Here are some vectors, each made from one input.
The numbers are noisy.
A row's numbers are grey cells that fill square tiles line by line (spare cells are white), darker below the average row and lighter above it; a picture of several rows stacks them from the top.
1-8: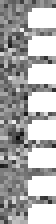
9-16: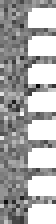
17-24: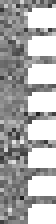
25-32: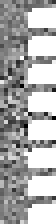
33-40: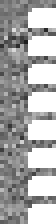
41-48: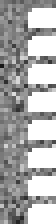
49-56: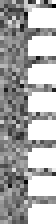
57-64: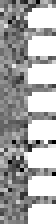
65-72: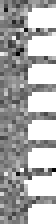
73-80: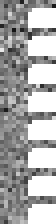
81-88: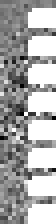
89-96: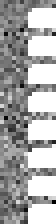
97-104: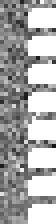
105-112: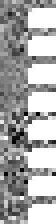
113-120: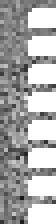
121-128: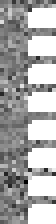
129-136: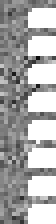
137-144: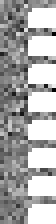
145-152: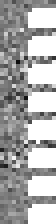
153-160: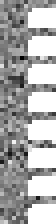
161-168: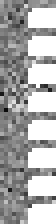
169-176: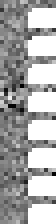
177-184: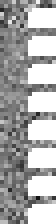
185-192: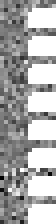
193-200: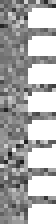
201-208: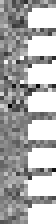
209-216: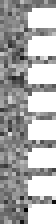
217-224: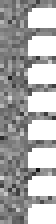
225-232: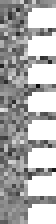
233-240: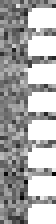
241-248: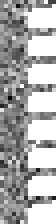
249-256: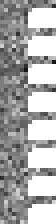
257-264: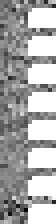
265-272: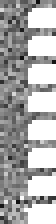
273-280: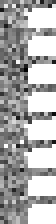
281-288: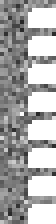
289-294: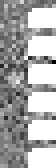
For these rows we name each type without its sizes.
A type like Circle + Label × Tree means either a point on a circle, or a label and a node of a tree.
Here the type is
Bool × (Circle + Unit) + Line.
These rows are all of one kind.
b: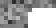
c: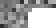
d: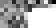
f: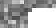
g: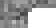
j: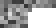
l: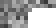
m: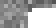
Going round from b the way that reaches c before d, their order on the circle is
b, m, c, f, l, j, d, g.
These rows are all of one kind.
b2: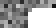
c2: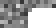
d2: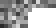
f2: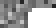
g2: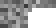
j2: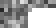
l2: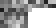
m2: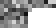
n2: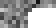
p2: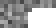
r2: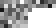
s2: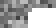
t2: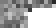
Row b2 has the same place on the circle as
m2, n2 and t2.
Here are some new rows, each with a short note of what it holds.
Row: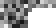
a point on a line
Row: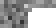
a point on a line
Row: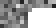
a point on a circle and a true/false value
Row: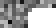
a point on a circle and a true/false value
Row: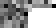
a point on a line
